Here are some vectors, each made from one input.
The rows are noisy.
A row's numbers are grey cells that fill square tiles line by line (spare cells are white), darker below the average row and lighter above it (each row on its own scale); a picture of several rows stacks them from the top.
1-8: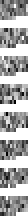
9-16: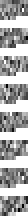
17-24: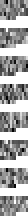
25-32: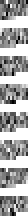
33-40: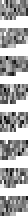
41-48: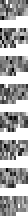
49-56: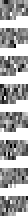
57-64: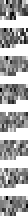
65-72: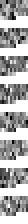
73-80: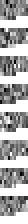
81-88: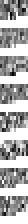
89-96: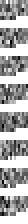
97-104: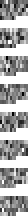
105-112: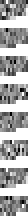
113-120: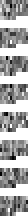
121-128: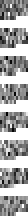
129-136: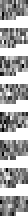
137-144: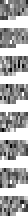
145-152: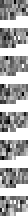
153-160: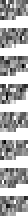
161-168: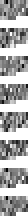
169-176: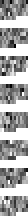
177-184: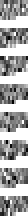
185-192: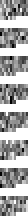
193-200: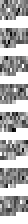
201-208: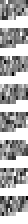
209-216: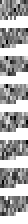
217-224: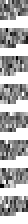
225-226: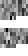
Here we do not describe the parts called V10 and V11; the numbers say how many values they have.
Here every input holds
a value of V10, together with either a point on an 8-point circle and a true/false value, or a value of V11.
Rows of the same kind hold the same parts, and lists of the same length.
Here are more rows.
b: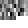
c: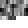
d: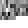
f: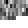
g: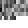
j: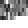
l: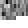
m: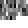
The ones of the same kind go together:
b, c, f, g, j, m
d, l

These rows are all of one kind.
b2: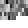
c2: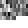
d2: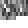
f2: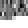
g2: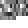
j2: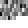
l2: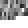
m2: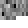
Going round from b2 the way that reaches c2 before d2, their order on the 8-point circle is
b2, g2, m2, j2, c2, f2, d2, l2.
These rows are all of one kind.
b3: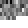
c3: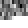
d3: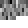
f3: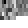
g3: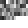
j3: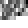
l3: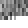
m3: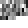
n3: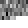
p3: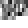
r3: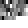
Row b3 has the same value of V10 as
d3 and r3.
